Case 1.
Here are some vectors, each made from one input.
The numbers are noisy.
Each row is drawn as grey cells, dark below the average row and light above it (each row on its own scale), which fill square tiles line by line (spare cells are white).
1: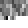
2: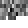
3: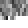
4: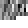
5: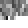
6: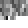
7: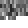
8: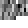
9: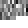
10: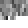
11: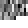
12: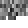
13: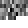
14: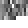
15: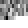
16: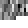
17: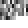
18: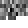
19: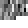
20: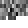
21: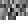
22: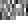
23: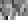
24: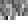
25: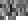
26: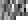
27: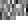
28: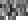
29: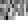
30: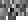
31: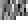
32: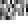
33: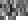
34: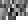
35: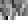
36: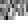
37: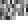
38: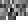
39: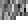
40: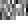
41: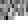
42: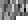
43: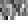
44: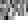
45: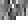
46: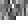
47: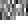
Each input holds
a point on an 8-point line.
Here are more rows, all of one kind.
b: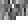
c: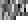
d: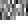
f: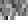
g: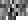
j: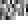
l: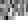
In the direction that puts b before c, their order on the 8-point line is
g, b, c, f, l, j, d.
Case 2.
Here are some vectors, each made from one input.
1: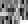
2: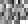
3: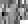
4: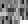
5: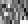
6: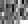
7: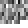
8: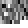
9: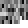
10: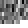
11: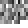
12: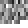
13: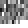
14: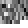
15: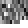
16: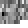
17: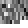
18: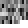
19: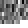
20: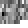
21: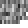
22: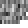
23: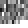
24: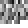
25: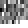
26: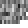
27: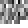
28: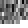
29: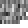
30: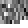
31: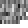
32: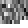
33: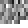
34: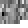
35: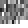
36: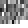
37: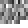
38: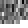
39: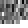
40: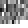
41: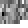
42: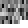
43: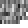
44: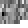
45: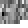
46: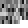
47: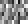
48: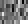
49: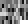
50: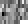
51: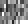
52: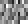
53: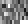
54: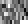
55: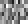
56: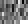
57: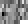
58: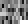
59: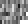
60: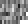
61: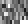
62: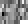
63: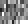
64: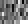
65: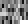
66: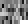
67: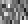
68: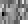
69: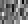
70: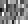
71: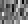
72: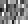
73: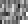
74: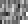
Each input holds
a point on a 7-point line.
